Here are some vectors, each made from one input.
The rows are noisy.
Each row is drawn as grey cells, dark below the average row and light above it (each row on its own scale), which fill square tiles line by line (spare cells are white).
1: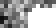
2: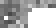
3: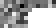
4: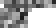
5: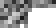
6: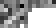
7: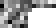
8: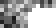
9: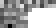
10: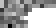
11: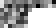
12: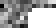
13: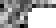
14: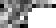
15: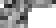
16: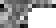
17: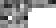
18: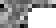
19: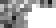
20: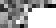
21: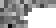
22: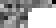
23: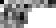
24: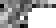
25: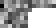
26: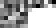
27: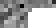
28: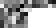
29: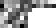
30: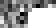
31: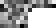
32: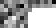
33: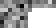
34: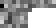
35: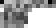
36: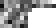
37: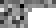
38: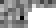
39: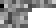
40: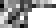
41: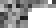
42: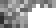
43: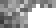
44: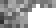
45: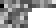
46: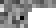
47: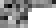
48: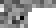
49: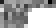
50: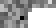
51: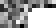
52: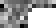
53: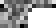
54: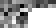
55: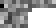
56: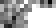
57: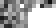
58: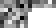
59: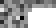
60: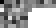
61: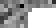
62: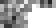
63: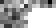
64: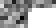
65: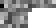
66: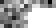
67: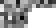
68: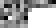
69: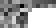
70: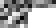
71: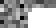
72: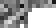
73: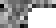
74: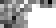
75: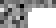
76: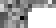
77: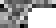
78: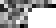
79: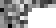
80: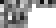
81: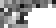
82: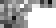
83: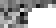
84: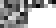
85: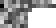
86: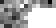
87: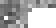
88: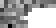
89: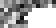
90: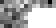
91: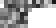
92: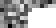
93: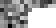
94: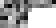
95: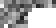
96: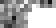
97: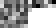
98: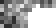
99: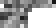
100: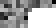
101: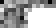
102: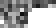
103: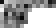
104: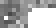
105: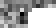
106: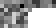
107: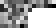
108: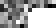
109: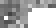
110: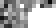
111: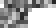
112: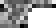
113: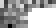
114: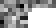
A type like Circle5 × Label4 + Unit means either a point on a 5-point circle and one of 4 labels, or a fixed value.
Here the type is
Line8 + List2(Line9).
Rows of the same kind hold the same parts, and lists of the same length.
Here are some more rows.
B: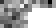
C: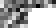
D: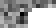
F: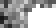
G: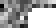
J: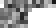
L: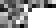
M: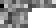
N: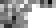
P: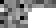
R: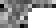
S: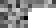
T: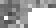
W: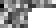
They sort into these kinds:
B, F, N
C, D, J, P, S
G, L, M, R, W
T

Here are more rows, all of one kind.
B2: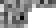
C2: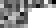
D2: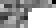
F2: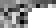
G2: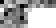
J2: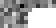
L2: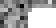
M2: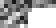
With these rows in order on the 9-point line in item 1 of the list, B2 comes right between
G2 and L2.
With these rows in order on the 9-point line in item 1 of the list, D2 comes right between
L2 and M2.
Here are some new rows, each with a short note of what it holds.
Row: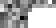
a list of two items
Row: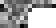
a point on an 8-point line
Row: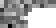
a list of one item
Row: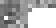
the empty list
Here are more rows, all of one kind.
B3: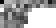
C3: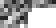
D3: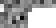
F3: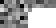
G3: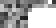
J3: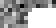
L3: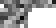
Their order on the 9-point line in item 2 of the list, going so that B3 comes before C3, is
B3, G3, D3, L3, C3, J3, F3.
